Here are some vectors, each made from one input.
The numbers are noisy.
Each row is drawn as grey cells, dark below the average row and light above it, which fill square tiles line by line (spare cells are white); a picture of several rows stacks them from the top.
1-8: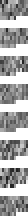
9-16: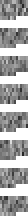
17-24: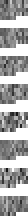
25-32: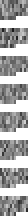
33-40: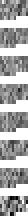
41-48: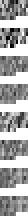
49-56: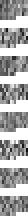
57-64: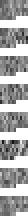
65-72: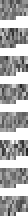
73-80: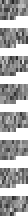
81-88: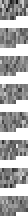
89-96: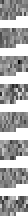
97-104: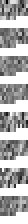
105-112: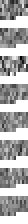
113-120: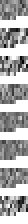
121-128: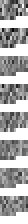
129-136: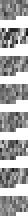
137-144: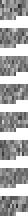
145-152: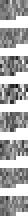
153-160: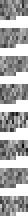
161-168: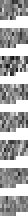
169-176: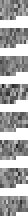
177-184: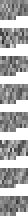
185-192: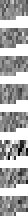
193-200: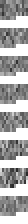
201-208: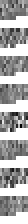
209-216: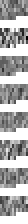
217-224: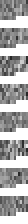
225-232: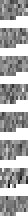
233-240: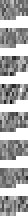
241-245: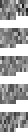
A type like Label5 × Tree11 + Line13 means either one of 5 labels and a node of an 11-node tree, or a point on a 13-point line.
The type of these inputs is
Label5 + Line7 + Tree8 + Tree10.
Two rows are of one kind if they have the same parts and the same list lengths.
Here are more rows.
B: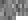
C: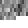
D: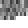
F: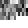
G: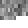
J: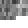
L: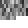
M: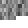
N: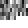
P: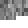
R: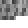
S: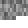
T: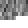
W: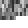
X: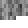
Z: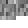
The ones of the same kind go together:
B, F, J, N, P, R
C, G, M, W, X
D, S, Z
L, T

